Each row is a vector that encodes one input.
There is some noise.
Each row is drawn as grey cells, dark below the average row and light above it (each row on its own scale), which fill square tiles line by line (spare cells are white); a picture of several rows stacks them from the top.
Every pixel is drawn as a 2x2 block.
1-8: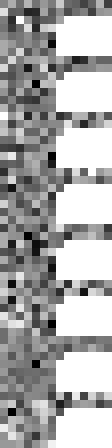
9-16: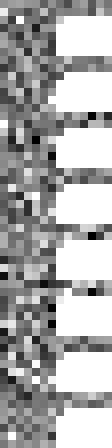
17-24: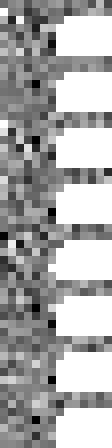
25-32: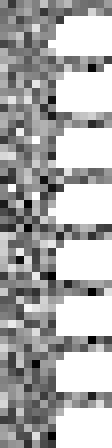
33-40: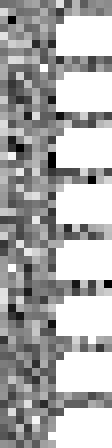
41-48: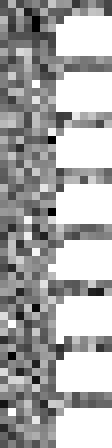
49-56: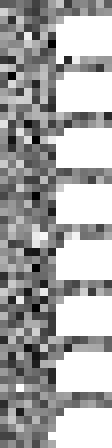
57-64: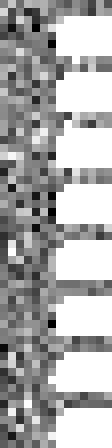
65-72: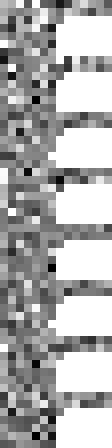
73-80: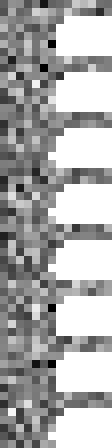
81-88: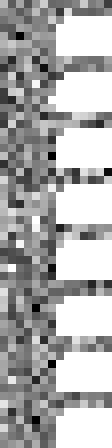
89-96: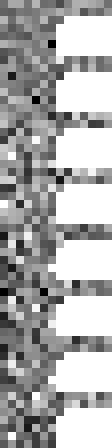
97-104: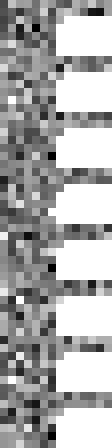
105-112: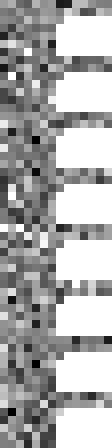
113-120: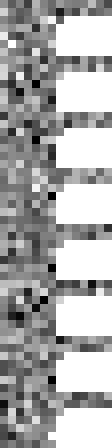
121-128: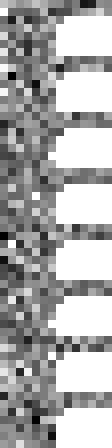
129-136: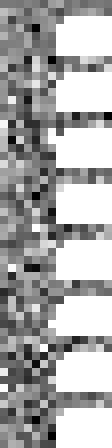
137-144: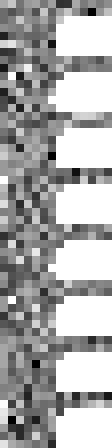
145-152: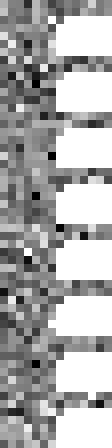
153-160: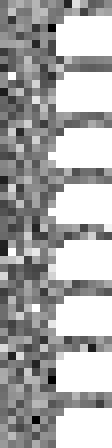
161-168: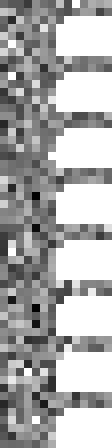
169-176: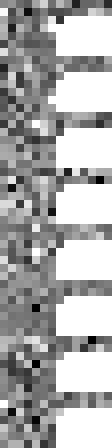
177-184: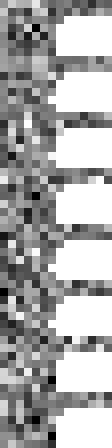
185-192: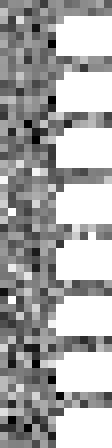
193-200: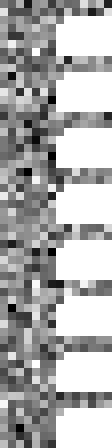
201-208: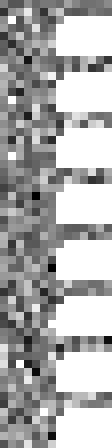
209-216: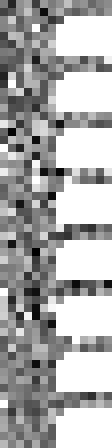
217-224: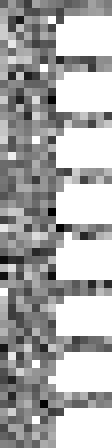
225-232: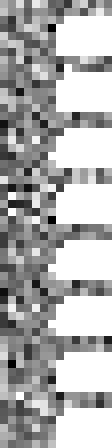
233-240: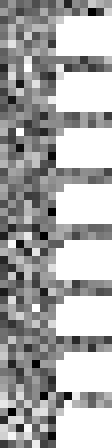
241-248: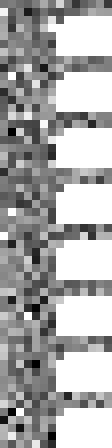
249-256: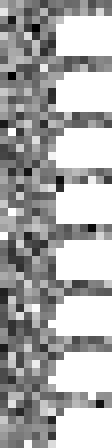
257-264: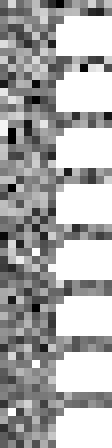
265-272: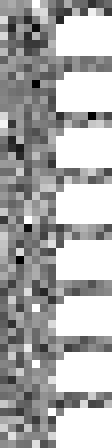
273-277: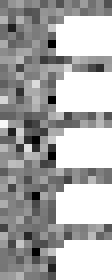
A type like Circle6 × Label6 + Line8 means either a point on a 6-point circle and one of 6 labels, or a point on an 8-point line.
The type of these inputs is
Bool × Bool × Bool + Tree11 × Tree11 × (Tree11 + Unit) + Unit.
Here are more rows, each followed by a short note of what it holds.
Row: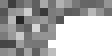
three true/false values
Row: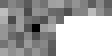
a node of each of two 11-node trees
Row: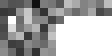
a fixed value
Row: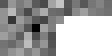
a node of each of two 11-node trees
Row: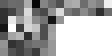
a fixed value
